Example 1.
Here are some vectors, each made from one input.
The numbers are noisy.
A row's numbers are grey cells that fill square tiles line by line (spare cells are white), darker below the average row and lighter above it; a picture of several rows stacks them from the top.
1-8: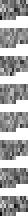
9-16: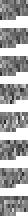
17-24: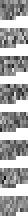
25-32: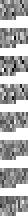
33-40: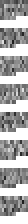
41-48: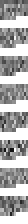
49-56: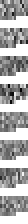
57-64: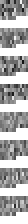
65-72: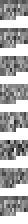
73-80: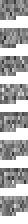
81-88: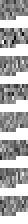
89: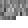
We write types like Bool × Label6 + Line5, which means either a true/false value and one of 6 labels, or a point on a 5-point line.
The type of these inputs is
Tree13.
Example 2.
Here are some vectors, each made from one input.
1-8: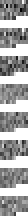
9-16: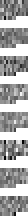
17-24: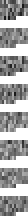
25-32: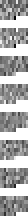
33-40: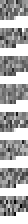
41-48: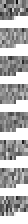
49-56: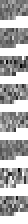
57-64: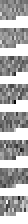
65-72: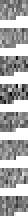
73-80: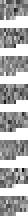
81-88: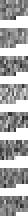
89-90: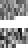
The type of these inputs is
Circle15.
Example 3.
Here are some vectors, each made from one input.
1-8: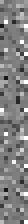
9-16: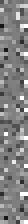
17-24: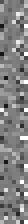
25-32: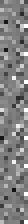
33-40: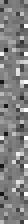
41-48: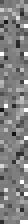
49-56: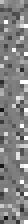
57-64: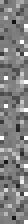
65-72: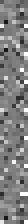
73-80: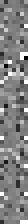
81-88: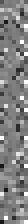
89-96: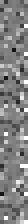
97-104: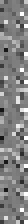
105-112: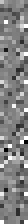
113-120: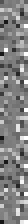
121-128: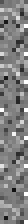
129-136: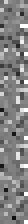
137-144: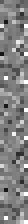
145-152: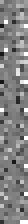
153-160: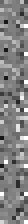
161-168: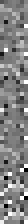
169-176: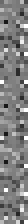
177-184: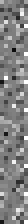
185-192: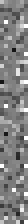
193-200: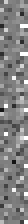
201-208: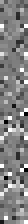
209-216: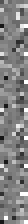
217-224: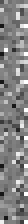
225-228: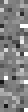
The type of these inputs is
Bool × Bool × Bool × Bool + Unit.
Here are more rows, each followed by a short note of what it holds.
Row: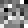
a fixed value
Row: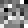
a fixed value
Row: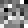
a fixed value
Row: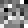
a fixed value
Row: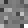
four true/false values
